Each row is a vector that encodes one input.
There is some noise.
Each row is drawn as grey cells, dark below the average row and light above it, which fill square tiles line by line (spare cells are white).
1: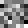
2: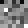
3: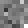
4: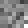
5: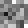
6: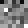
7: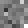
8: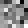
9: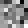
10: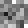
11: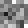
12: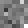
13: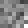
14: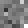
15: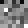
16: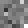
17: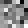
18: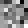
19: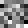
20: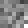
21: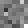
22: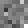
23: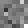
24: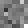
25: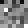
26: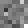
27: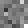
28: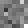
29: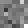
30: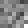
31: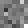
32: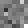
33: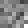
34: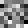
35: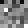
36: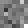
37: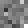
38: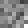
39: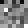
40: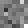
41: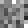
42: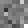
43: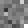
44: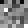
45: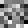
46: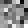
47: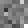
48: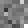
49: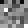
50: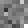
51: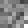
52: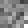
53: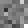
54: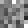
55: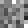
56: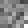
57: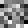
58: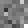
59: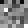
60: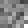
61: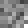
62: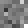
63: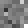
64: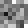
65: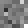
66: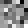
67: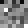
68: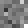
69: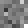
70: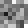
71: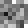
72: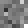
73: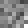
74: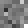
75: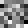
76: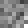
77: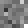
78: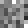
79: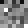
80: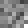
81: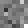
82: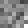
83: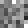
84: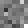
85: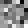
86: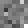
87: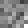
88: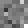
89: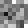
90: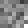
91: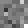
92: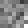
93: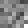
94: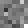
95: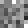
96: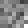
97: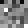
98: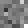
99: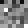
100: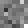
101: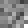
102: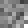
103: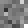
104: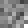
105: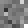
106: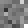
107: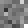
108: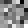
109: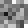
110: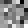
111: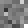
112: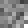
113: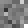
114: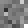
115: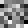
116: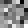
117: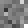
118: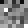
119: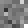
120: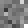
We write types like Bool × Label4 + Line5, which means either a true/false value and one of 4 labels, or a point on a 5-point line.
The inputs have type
Circle6 + Unit.
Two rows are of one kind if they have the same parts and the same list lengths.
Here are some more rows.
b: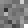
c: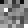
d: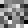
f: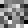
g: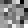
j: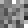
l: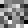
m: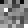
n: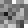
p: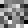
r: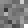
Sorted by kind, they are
b, c, g, j, m, n, r
d, f, l, p

